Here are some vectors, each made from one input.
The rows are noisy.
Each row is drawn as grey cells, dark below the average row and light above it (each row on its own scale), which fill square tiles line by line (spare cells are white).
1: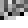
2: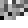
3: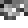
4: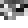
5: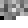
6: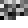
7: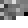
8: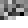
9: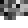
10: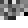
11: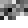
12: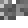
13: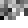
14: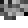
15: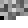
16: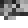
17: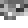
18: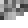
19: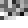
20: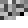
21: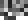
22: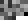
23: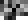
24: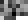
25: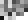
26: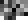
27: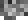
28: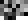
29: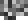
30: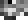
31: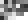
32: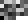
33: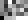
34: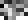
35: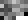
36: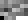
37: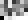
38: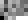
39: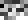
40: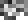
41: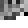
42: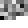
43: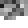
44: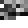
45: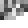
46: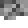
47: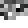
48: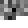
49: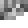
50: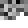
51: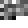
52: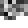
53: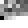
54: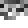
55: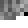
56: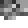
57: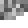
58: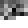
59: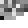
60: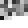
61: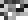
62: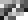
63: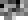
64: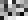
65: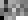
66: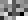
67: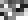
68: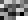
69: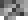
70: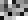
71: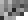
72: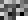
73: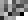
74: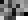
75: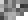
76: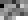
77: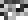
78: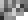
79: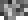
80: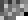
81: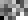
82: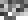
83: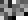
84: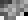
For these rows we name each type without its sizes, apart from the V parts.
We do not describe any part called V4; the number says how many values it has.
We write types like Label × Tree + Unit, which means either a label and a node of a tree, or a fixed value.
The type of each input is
Bool × Line × List(V4).
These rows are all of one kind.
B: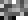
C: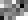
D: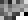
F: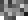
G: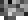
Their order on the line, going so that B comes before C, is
B, F, G, D, C.
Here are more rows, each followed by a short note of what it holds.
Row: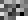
a point on a line and a true/false value, together with a list of one item
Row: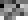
a point on a line and a true/false value, together with a list of one item
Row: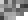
a point on a line and a true/false value, together with the empty list
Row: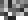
a point on a line and a true/false value, together with the empty list
